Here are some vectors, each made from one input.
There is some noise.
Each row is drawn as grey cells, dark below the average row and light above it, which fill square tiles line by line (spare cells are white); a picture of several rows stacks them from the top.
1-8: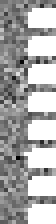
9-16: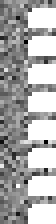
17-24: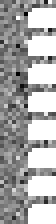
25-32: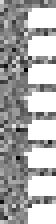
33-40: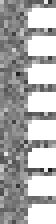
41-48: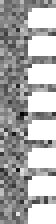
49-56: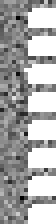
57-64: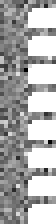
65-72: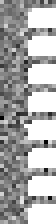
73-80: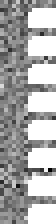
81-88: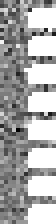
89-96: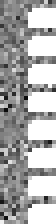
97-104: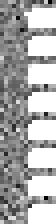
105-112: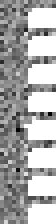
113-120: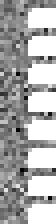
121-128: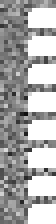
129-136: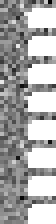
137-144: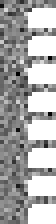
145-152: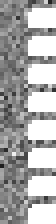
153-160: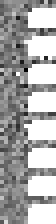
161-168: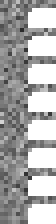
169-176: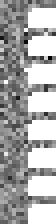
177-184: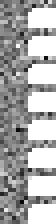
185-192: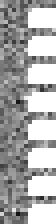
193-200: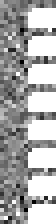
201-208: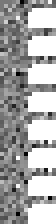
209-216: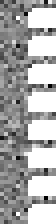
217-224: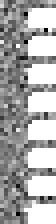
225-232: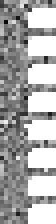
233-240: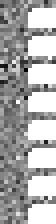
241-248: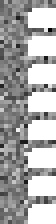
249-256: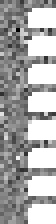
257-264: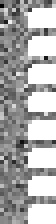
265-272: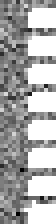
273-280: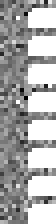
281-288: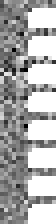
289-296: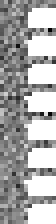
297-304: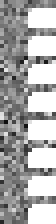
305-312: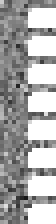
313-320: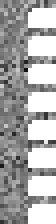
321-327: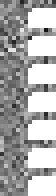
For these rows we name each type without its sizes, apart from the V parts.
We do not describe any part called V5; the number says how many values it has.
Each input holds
either a fixed value, or a node of a tree, or a true/false value and a value of V5.
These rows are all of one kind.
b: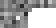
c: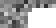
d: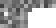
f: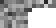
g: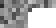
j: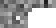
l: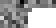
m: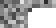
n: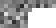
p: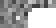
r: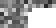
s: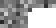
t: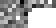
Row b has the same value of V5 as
c, d and n.
